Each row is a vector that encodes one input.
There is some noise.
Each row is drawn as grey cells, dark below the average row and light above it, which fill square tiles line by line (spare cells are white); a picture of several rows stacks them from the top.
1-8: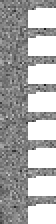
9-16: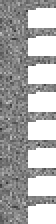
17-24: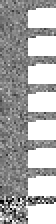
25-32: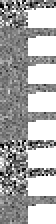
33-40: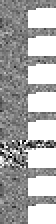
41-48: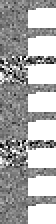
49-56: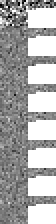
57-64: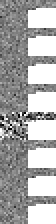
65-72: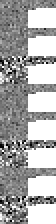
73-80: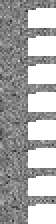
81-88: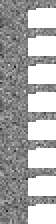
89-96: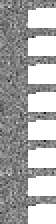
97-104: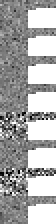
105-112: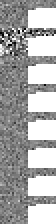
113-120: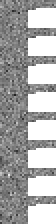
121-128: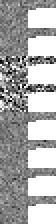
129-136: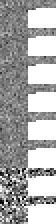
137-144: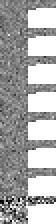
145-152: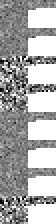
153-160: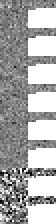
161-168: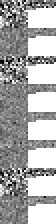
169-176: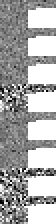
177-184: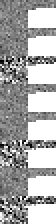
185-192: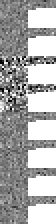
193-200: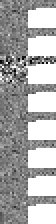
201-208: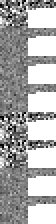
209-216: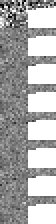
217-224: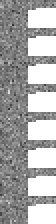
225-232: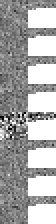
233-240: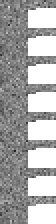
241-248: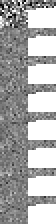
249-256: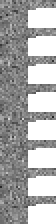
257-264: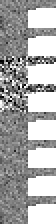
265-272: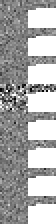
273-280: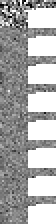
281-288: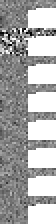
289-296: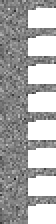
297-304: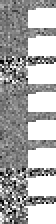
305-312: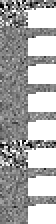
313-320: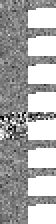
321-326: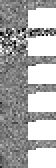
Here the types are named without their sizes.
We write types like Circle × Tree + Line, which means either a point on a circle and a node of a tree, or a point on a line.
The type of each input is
Circle × Circle × Circle × (Circle + Unit) + Line.
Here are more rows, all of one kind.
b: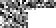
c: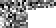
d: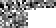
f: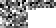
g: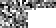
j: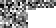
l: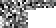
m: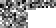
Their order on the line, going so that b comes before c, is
b, g, d, l, c, f, m, j.
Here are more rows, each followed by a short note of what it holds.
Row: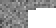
a point on each of three circles
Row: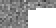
a point on each of three circles
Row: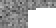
a point on each of three circles
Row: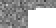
a point on each of three circles
